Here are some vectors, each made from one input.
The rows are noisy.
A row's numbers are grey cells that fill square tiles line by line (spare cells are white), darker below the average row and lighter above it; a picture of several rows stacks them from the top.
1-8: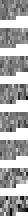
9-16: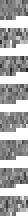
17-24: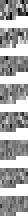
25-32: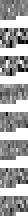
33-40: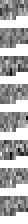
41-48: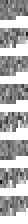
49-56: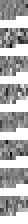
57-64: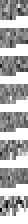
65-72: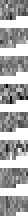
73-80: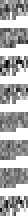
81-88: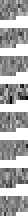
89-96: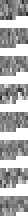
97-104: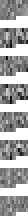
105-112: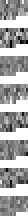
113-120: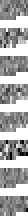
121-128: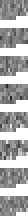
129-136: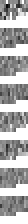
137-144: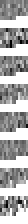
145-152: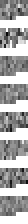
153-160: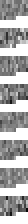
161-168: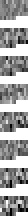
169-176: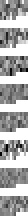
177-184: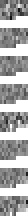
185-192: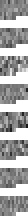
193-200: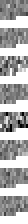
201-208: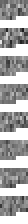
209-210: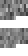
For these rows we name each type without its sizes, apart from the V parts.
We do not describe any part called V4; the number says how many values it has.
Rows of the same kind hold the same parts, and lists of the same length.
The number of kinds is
2.
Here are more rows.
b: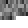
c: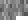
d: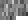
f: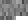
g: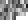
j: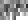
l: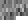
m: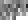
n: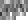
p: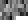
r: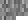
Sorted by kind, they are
b, c, d, f, j, m, n, p
g, l, r

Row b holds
a label and a value of V4.
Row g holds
a label and three true/false values.
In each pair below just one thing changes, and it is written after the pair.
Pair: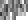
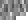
one of the three true/false values
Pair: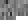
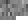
one of the three true/false values
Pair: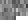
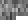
one of the three true/false values
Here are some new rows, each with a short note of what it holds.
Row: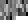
a label and a value of V4
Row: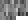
a label and three true/false values
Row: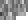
a label and three true/false values
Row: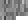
a label and three true/false values
